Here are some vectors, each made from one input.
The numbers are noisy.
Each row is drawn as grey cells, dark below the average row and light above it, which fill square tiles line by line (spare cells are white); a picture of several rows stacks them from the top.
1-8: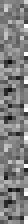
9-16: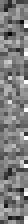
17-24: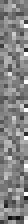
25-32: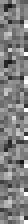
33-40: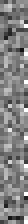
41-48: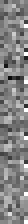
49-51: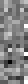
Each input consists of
either a point on a 4-point line, or a point on a 7-point line.
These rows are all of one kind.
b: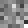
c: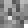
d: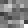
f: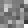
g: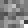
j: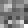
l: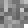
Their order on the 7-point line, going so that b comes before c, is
b, g, d, j, f, l, c.
